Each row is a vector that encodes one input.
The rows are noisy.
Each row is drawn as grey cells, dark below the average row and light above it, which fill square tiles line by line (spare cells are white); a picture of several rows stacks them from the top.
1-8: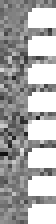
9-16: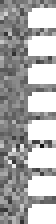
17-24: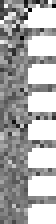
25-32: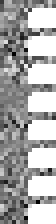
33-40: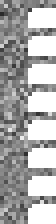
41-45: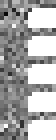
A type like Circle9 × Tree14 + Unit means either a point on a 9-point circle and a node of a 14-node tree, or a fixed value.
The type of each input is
List2(Line4 × Line4).
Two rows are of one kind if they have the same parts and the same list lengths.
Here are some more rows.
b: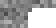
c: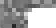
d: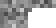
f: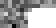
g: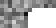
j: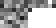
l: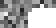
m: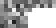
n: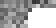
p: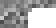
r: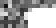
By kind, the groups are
b, d, m, n, r
c, f, j
g, l, p

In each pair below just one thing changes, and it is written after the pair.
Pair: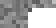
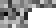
the place on one of the two 4-point lines in item 2 of the list
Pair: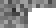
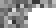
the place on one of the two 4-point lines in item 2 of the list
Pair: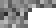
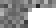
the place on one of the two 4-point lines in item 2 of the list
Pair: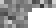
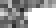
the place on one of the two 4-point lines in item 1 of the list
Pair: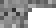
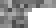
the place on one of the two 4-point lines in item 1 of the list
